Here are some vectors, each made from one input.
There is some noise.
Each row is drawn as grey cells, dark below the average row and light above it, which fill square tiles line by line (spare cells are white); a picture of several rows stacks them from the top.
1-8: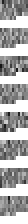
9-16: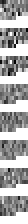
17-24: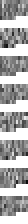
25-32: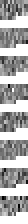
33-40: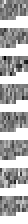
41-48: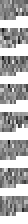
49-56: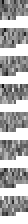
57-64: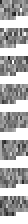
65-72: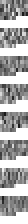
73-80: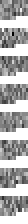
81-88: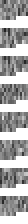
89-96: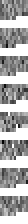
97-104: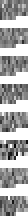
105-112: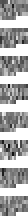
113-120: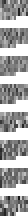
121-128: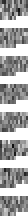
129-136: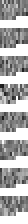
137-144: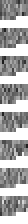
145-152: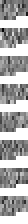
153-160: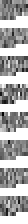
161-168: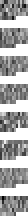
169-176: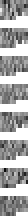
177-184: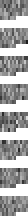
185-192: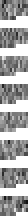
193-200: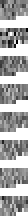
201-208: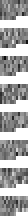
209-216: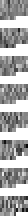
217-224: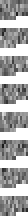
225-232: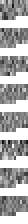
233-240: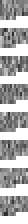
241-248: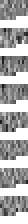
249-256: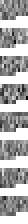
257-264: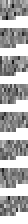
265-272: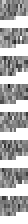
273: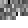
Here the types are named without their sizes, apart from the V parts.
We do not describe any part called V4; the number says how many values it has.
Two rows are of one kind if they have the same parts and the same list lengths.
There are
3 kinds of row.
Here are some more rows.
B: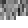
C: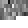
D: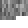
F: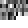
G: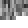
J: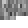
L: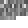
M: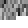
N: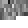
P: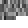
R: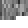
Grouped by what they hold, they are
B, D, M, P, R
C, G, J, L, N
F

